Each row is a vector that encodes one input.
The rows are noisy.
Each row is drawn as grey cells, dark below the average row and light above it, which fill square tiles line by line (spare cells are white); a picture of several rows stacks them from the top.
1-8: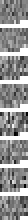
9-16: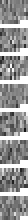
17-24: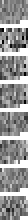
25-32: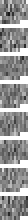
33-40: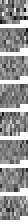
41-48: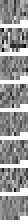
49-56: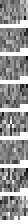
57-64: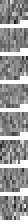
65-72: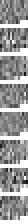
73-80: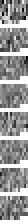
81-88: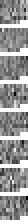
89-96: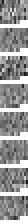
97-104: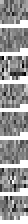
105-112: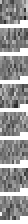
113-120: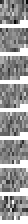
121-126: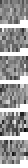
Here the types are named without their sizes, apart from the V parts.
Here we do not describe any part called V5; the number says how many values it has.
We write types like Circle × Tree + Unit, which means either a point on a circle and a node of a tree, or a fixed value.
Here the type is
List(Bool × V5).
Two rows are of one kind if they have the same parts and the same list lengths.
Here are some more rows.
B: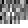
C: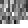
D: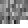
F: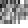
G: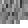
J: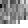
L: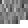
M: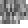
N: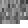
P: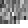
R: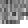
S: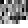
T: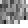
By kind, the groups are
B, F, J, P, T
C, D, M
G, L, N, R
S

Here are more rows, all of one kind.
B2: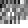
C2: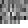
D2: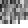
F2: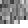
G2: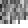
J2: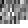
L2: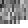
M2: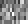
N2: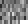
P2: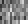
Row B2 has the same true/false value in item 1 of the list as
J2, L2 and M2.
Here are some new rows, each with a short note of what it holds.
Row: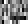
the empty list
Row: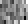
a list of one item
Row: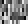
the empty list
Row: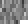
a list of three items
